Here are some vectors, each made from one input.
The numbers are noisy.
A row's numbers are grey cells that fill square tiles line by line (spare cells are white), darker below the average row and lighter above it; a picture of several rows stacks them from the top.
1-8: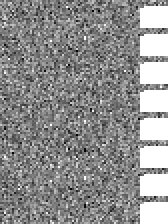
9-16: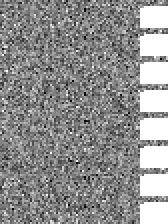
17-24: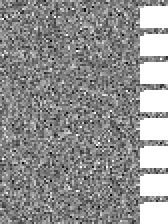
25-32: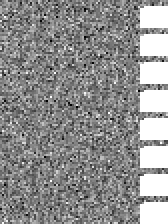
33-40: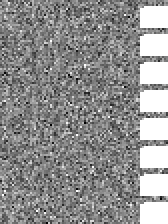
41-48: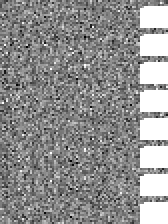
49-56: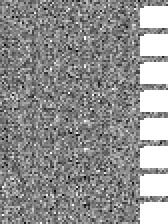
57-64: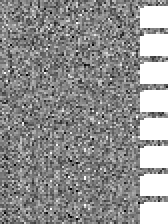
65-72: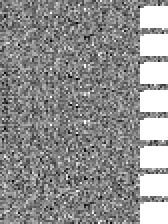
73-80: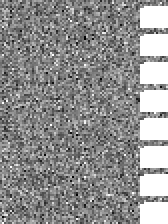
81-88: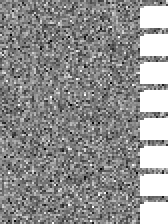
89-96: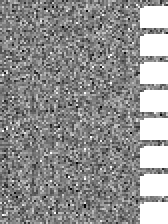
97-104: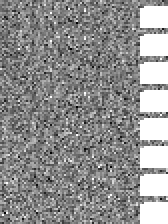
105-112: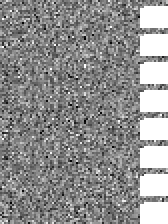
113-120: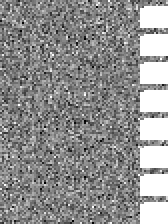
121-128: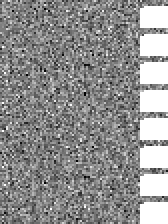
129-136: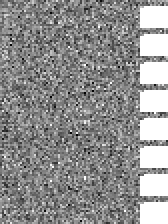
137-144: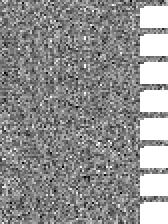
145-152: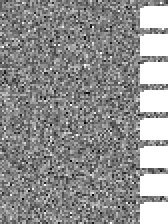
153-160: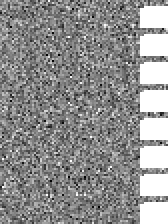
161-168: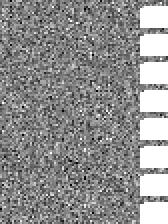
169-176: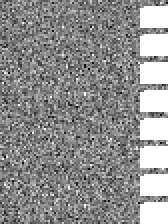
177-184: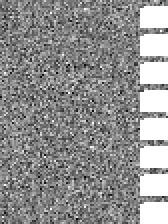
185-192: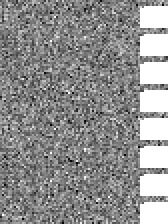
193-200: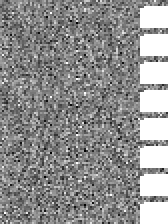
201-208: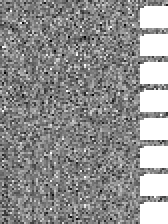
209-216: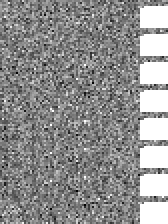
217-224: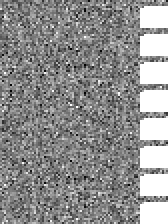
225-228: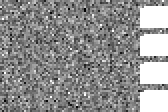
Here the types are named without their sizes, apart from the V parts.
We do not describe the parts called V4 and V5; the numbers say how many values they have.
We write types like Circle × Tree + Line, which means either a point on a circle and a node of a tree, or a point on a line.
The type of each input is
(Circle + Unit) × (Line × Tree + V4 × V5).
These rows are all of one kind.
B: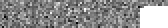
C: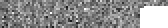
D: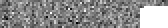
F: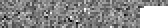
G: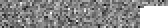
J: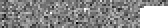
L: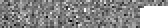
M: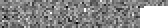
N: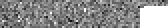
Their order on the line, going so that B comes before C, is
J, F, B, G, M, N, L, D, C.
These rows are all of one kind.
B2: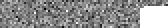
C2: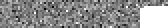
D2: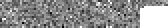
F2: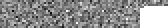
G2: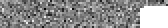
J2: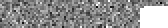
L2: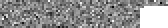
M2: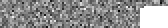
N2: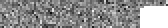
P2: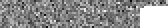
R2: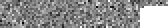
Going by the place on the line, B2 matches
C2, G2, J2 and N2.
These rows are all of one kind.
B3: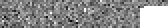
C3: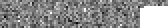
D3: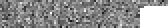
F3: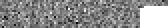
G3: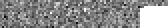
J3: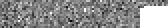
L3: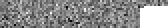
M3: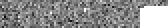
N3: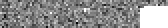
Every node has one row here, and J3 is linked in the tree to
B3 and D3.
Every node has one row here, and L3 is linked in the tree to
B3.
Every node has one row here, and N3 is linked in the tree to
M3.
